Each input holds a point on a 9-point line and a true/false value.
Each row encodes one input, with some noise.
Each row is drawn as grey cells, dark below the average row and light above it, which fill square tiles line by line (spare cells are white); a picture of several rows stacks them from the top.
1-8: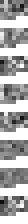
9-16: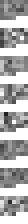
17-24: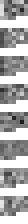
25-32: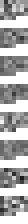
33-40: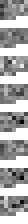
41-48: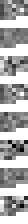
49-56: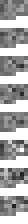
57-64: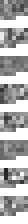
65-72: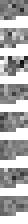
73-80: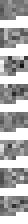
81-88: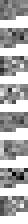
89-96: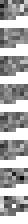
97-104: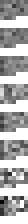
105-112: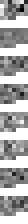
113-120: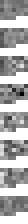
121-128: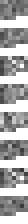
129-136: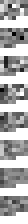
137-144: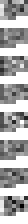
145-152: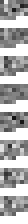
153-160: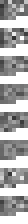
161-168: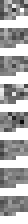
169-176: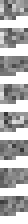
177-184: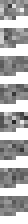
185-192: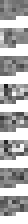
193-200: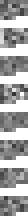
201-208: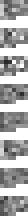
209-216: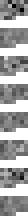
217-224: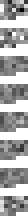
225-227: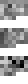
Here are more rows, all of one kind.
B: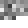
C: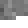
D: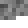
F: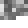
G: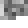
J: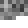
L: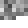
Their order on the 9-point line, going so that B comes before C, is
B, L, F, C, J, G, D.
